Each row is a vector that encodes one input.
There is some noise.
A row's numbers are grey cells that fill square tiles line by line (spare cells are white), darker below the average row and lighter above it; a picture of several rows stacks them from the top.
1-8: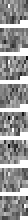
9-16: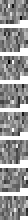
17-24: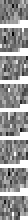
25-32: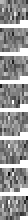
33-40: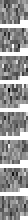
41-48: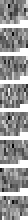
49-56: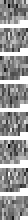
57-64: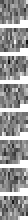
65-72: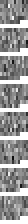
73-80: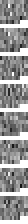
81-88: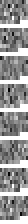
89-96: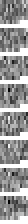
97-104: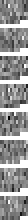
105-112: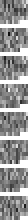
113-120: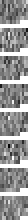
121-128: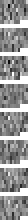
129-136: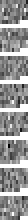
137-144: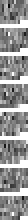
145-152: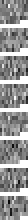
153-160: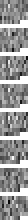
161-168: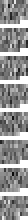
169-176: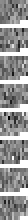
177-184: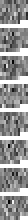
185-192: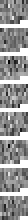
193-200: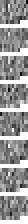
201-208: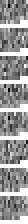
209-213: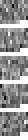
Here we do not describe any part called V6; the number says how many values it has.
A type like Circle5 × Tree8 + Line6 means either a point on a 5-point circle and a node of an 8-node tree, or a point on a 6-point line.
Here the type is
(Line8 + List3(Line4)) × V6.
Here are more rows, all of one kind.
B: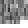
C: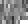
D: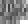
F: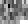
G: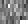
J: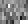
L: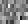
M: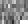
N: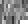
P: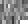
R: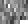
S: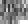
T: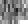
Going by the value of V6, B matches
D, S and T.
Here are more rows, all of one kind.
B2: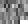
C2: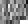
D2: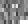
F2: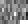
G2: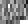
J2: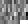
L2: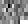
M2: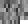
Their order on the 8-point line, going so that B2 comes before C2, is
M2, L2, B2, J2, D2, F2, C2, G2.
